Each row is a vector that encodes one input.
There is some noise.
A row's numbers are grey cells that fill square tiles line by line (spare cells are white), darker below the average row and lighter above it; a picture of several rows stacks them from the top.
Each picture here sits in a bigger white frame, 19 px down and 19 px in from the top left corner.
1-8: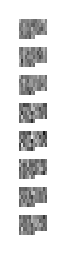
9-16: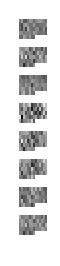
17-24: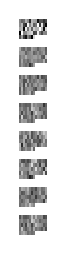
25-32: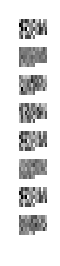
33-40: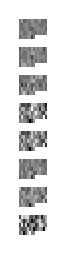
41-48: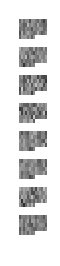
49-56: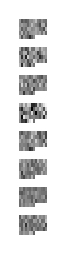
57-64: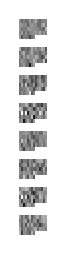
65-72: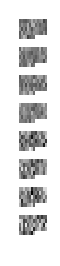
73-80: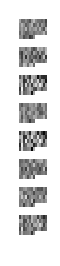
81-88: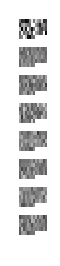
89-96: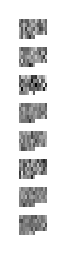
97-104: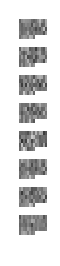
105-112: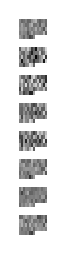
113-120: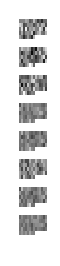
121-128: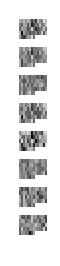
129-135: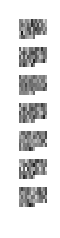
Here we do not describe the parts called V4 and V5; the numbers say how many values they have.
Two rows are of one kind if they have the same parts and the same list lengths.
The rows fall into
3 kinds.
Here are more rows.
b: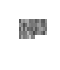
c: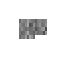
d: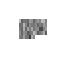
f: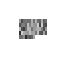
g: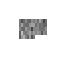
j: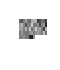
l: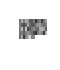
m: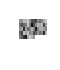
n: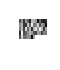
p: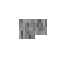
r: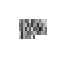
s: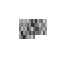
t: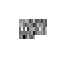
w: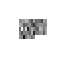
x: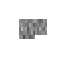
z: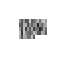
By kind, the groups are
b, c, g, l, n
d, j, p, r, s, t, w, x, z
f, m

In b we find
a true/false value, a value of V4 and a value of V5.
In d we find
a node of a 7-node tree.
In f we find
a fixed value.
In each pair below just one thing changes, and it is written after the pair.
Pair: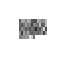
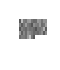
the value of V5
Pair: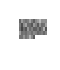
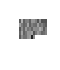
the value of V4
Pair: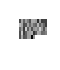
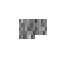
the value of V4
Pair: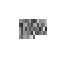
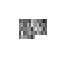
the value of V5
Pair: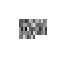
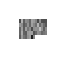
the value of V5
